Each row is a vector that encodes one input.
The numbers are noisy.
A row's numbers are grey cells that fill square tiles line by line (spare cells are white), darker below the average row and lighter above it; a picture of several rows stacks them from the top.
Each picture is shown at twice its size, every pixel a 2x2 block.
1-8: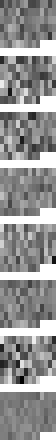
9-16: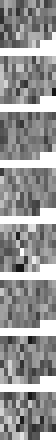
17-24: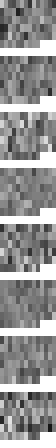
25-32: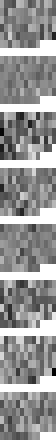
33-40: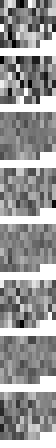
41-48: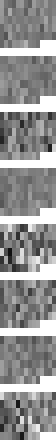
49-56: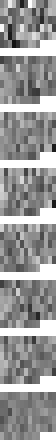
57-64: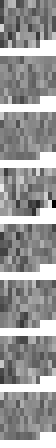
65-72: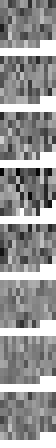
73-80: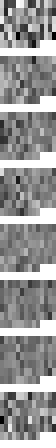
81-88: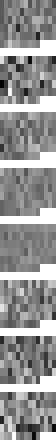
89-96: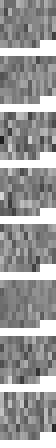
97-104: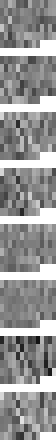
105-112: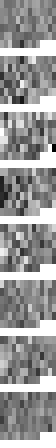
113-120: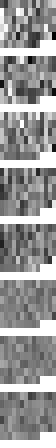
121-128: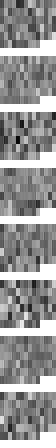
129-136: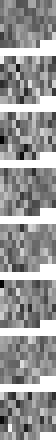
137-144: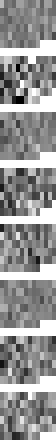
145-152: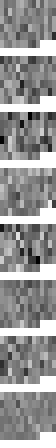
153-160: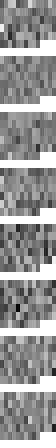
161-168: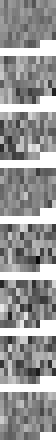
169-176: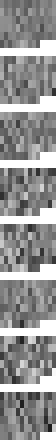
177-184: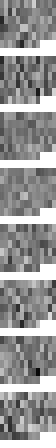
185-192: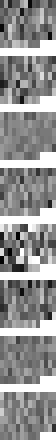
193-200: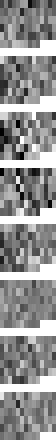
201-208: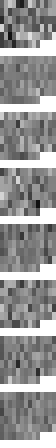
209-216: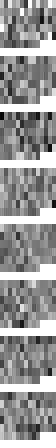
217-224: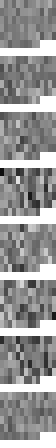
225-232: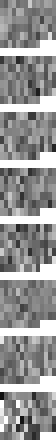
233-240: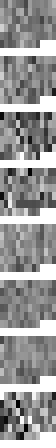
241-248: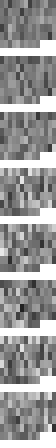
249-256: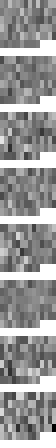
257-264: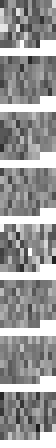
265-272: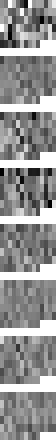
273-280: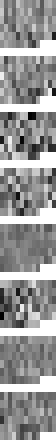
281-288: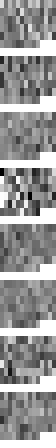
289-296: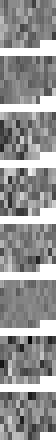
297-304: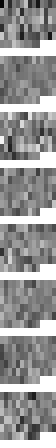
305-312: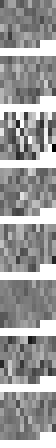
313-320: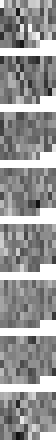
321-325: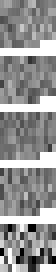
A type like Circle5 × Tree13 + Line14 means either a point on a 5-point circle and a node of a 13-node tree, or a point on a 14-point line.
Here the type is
(Circle18 + Unit) × Line7 + Line17.
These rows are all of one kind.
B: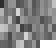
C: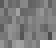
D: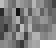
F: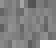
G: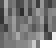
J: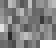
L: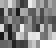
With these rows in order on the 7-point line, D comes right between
F and G.
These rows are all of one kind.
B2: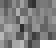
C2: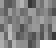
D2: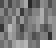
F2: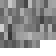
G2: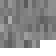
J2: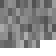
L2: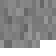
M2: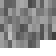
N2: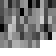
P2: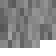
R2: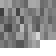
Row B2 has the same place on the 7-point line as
F2, G2 and N2.
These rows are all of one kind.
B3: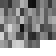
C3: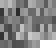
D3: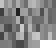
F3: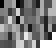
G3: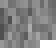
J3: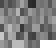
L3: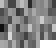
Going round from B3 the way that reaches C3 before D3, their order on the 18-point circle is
B3, F3, J3, G3, C3, L3, D3.
